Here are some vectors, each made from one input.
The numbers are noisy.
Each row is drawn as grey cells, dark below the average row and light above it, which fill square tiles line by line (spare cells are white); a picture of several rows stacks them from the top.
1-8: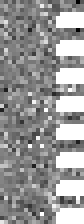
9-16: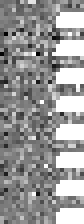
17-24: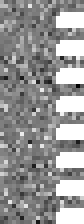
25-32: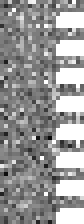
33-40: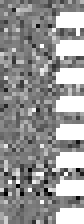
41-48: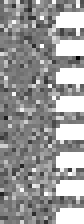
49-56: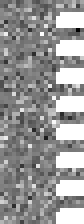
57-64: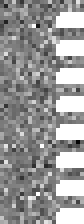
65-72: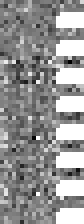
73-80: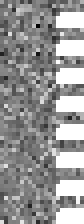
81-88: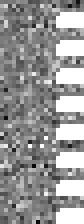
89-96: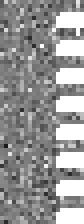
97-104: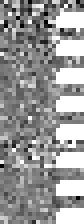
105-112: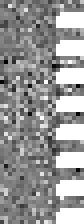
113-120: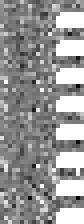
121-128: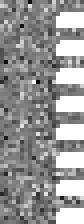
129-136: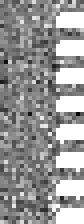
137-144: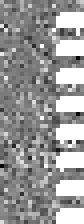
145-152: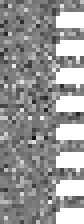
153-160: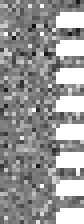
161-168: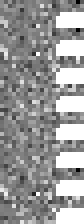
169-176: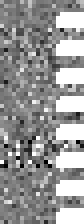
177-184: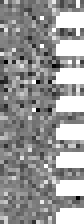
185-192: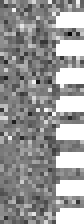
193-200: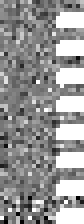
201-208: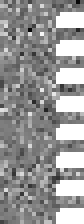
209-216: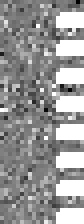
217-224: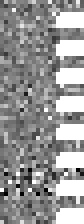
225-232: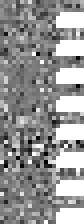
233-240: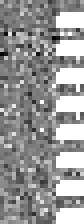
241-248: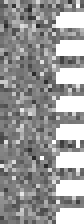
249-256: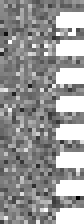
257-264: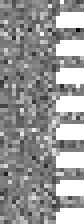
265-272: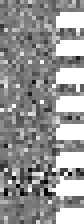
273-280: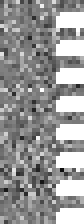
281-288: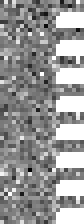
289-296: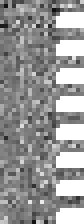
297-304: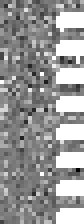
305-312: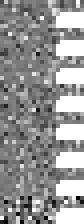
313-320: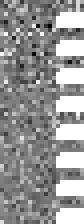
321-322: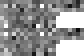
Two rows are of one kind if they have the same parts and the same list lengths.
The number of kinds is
4.
